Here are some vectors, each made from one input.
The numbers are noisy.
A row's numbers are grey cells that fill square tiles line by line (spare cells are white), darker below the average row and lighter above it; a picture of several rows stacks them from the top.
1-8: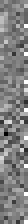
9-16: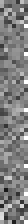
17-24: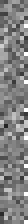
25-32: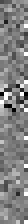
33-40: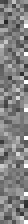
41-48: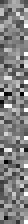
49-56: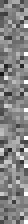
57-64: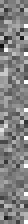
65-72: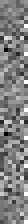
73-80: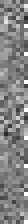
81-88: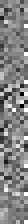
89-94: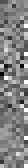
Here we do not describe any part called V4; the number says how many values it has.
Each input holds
either a point on a 10-point line, or a true/false value and a value of V4.
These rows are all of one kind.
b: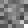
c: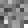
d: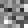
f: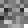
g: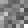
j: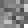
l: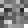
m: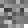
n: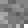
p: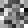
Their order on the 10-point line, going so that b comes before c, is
b, c, f, l, m, g, n, p, d, j.
